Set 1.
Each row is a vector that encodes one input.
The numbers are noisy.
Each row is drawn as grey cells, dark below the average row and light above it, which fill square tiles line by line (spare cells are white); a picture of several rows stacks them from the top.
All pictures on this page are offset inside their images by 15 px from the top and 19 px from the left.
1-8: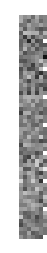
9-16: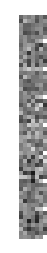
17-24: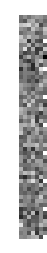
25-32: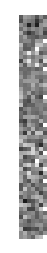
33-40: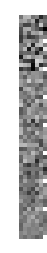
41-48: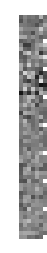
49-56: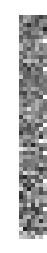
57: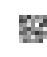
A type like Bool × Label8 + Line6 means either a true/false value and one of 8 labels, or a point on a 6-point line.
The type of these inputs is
Line11.
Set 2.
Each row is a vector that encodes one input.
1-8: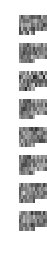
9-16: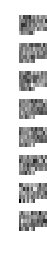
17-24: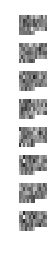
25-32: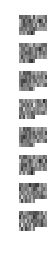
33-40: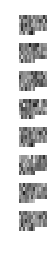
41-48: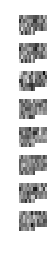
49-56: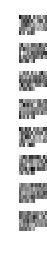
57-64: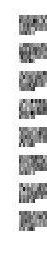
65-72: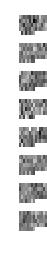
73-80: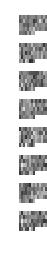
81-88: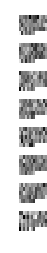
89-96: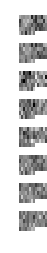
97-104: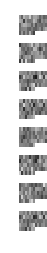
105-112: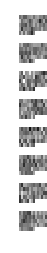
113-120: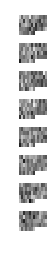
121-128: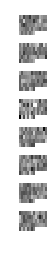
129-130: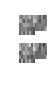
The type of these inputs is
Circle6.
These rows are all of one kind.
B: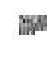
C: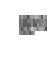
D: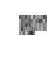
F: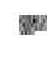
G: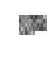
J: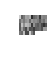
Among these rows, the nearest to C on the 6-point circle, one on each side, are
D and F.
